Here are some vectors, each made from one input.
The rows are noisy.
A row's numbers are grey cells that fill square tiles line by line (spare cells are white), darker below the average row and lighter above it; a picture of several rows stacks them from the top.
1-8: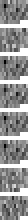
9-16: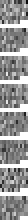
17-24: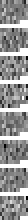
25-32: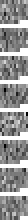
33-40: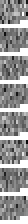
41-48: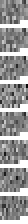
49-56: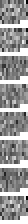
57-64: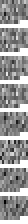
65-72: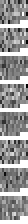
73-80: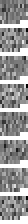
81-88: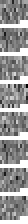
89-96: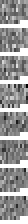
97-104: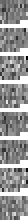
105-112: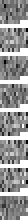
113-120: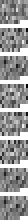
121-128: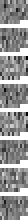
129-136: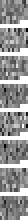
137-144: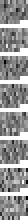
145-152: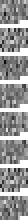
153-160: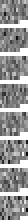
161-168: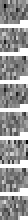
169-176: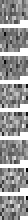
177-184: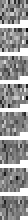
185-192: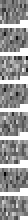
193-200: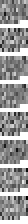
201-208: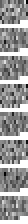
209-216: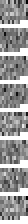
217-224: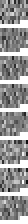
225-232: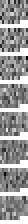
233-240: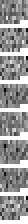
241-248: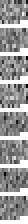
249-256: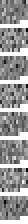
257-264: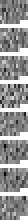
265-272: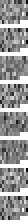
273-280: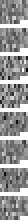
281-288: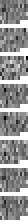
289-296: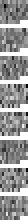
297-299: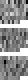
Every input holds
either a point on an 18-point circle, or one of 6 labels.
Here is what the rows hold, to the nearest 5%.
About 70% of them hold a point on an 18-point circle. The rest hold one of 6 labels.
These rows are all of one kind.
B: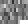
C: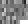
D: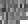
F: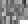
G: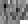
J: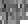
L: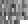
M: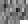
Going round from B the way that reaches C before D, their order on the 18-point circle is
B, L, F, C, M, G, J, D.
